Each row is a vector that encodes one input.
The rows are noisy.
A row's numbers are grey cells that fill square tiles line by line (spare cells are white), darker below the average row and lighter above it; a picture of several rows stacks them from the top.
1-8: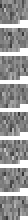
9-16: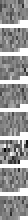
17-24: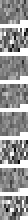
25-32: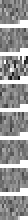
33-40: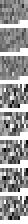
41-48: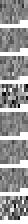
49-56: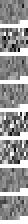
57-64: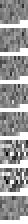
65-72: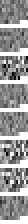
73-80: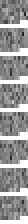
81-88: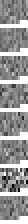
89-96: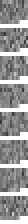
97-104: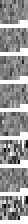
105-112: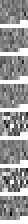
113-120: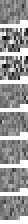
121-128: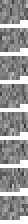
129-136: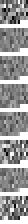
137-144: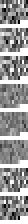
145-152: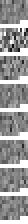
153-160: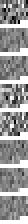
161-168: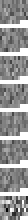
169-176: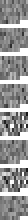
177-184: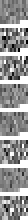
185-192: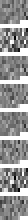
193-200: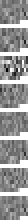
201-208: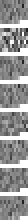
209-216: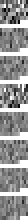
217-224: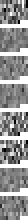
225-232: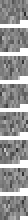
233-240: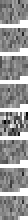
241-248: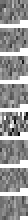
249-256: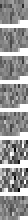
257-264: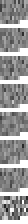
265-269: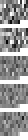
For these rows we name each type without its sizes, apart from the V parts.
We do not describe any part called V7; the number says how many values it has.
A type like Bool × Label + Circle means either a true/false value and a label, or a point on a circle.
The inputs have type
Bool × (Tree + Unit) × V7 + Line.
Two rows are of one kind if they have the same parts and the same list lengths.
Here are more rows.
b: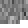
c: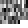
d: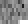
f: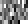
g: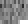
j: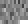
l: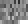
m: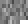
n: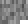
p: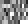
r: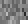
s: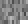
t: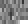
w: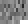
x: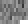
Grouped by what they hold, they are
b, l, r, s, t
c, f, p
d, g, j, m, n, w, x

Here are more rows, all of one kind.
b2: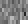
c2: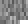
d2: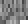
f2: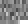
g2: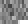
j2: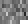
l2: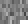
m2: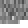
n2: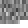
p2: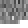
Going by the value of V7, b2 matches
j2, m2 and p2.
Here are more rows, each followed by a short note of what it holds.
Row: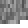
a node of a tree, a true/false value and a value of V7
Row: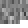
a true/false value and a value of V7
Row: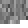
a node of a tree, a true/false value and a value of V7
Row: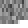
a true/false value and a value of V7
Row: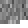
a node of a tree, a true/false value and a value of V7
